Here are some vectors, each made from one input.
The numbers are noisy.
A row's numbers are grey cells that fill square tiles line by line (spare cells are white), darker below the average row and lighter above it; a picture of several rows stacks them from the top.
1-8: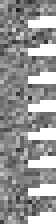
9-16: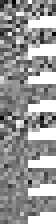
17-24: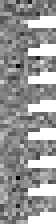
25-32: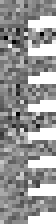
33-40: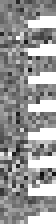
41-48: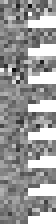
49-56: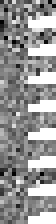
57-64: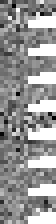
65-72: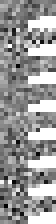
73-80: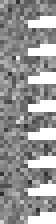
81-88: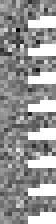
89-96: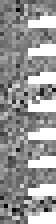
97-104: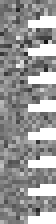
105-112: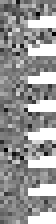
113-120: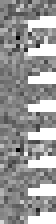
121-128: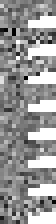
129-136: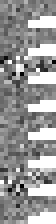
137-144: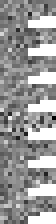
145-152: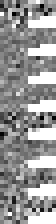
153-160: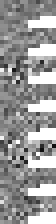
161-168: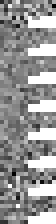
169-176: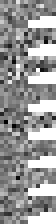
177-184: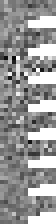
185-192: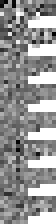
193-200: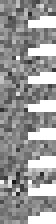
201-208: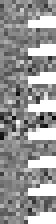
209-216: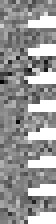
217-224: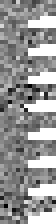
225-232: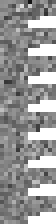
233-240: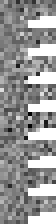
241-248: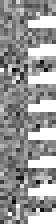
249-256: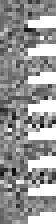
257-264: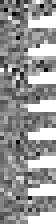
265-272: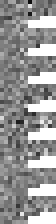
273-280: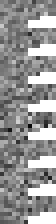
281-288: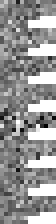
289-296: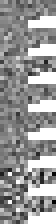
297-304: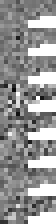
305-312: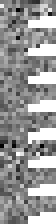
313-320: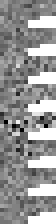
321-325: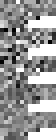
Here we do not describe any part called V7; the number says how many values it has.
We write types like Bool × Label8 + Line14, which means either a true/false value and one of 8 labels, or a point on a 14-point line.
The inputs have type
(Circle11 + V7) × Line4 + Line6.
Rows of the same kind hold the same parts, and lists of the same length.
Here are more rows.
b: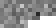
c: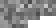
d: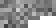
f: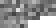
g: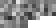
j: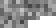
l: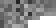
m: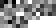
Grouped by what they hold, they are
b, d, f, l
c, g, j
m

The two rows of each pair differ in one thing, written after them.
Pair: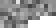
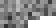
the place on the 4-point line
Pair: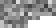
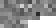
the place on the 4-point line
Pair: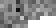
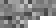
the place on the 4-point line
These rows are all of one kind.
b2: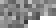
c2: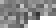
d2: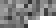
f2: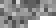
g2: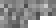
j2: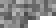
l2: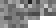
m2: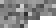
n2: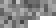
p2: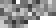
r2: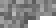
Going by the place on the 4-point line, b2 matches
d2 and g2.
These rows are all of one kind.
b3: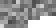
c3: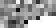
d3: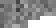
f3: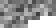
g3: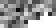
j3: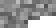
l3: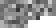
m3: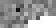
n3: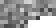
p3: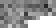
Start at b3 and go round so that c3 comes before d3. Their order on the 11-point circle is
b3, f3, g3, j3, c3, n3, m3, d3, l3, p3.
